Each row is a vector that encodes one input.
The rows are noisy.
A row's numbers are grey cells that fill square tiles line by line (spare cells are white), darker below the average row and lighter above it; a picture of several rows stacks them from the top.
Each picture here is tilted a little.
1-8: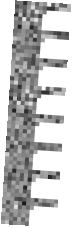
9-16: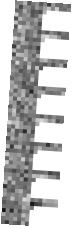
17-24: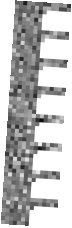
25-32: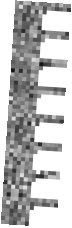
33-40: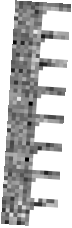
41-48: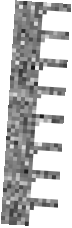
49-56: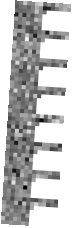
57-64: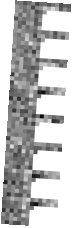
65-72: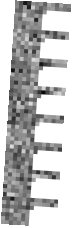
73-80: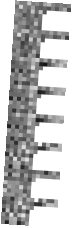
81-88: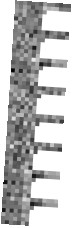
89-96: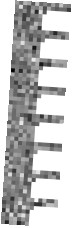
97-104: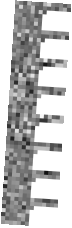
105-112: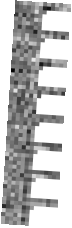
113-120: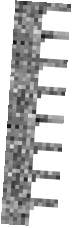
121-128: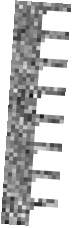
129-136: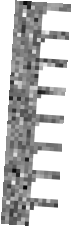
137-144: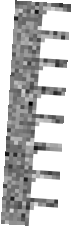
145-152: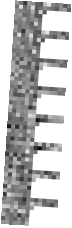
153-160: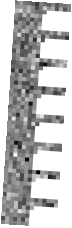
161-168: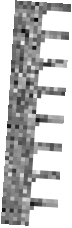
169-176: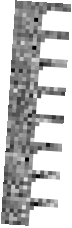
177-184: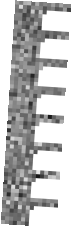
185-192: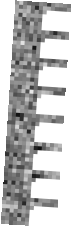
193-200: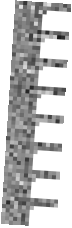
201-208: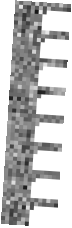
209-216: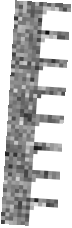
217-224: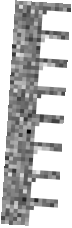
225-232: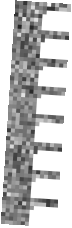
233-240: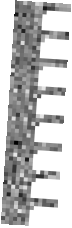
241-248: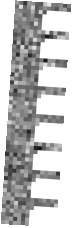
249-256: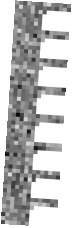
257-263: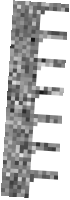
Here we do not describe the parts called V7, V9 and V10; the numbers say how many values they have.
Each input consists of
either a point on a 4-point line, a value of V7, a value of V9 and a value of V10, or a point on an 8-point line and a true/false value.
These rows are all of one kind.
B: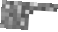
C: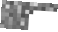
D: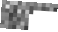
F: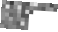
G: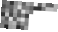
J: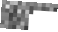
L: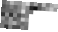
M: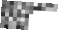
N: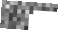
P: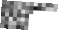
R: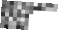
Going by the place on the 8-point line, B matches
C and P.
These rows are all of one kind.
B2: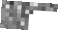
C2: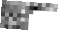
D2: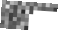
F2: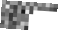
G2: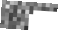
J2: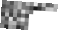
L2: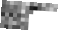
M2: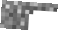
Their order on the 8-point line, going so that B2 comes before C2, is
B2, J2, M2, C2, L2, G2, D2, F2.
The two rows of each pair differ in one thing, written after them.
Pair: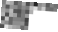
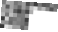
the value of V7
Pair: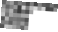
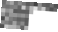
the value of V7
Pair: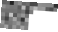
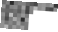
the value of V7
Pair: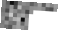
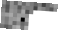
the value of V10
